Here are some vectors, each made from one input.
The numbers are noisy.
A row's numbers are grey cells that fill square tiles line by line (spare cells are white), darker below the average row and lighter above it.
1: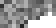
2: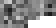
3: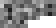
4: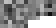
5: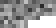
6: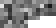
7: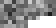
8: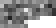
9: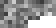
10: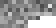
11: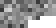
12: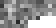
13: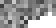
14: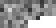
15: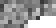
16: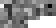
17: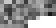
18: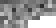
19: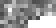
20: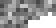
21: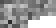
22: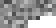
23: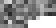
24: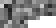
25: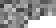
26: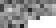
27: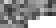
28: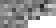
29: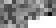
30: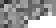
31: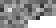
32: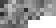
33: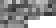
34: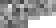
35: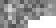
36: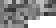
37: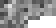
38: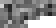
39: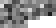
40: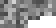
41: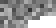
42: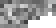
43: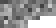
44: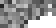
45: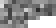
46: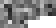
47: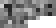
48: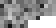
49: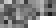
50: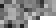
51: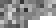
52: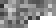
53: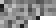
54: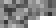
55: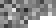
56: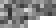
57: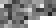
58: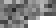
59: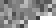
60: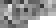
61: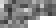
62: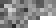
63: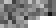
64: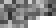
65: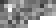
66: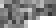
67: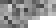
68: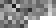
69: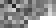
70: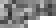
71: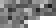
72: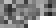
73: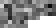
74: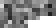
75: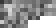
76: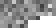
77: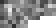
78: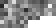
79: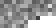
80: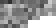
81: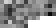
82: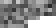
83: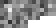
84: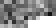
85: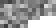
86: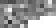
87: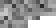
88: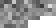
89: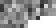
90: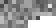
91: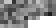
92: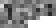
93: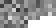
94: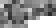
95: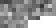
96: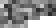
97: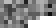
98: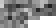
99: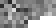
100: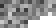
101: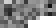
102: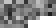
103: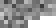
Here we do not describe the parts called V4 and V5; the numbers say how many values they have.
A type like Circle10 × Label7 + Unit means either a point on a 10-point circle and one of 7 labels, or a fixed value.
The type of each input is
Bool × V4 + Circle6 × V5.
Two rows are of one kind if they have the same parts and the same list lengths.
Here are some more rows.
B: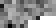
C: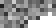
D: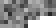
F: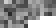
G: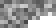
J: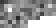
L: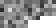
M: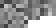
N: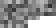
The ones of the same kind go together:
B, C, G, J, L, M
D, F, N

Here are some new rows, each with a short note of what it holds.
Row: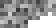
a point on a 6-point circle and a value of V5
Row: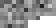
a point on a 6-point circle and a value of V5
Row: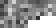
a point on a 6-point circle and a value of V5
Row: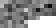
a true/false value and a value of V4
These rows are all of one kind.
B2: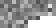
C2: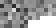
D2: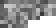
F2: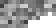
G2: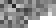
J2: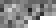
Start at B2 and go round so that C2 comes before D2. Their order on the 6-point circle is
B2, C2, G2, J2, D2, F2.
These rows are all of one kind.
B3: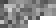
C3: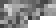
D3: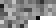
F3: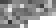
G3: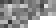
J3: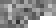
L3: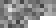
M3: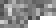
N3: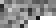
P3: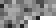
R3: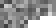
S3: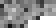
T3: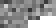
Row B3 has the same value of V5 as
C3, J3, L3 and M3.
